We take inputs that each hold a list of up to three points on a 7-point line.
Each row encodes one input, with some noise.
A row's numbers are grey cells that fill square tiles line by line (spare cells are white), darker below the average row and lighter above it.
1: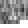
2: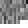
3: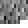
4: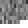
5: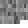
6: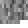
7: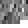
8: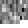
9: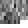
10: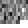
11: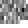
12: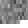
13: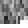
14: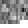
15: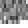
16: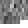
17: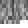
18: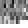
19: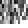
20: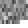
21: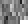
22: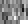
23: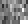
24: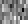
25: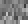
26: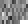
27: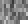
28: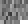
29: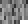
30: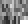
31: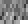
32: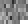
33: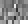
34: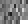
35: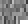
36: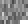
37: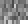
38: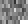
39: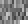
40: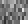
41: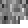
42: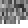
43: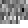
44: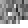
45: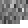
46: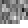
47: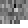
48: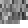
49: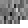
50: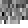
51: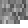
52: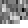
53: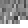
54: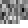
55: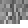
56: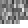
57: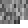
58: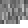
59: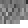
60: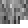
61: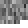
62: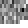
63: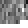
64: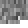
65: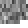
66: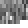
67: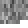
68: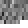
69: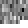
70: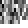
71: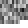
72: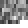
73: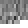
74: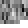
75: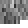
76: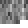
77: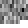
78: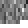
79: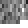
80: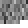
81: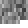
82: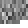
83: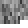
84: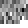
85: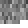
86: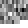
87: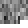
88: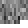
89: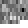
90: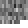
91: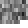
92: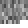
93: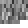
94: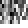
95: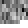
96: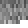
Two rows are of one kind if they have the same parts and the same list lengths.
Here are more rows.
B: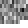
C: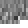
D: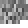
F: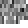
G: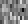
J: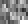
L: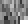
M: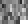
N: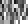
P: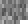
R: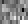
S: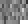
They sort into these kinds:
B, F, G, J, R
C, M, S
D, L, P
N

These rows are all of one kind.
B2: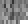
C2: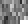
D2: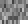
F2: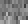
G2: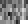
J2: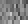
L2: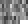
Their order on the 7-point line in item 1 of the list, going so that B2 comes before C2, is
D2, B2, J2, F2, G2, L2, C2.
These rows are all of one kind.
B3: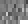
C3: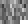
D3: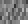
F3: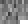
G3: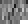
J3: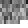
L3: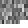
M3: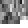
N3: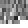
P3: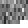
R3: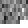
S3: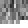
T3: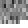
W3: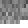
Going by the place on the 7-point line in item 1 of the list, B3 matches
D3, F3, G3 and W3.
